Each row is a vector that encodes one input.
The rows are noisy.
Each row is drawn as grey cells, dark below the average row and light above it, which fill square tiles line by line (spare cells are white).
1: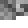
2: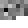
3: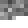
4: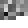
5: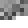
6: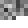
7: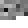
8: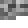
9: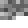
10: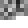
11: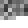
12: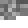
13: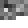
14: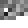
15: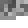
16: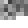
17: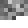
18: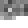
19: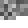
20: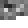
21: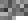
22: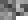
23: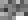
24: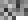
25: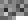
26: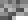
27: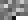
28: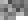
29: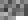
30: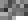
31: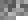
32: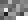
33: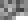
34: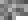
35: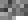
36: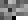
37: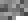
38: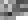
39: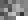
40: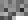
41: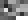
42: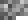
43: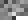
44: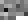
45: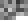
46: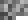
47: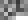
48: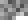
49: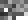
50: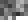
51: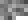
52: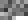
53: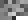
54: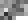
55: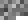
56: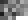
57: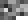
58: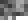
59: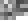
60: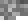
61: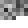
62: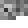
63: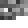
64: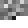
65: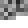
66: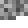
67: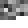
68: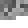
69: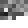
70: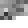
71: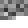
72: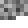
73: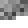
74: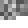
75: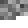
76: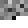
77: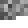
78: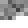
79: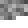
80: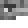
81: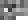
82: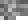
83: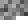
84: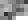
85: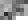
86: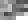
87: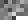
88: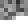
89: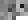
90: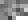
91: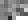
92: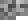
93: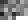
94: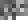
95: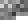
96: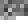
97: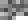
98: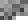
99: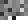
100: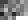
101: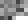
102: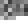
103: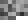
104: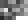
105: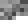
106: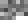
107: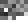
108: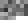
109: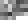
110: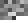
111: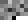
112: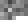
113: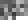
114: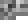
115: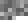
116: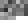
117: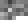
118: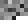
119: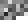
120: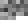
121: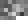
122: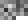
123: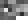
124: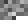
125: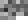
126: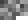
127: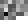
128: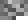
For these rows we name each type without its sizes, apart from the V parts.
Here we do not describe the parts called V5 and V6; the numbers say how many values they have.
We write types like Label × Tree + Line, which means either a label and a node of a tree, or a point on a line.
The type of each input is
(Bool × Line + V5) × V6.
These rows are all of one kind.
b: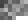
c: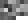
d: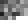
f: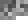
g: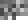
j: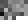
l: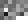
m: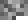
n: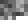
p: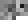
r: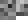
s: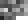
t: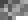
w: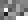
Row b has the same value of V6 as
d, s and t.
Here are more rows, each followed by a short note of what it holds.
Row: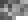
a value of V5 and a value of V6
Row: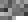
a point on a line, a true/false value and a value of V6
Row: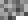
a point on a line, a true/false value and a value of V6
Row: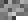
a value of V5 and a value of V6
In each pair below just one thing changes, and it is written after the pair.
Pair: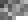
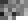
the value of V5
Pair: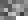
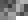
the value of V6
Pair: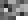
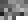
the value of V5
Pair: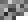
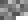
the value of V6
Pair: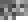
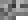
the value of V5
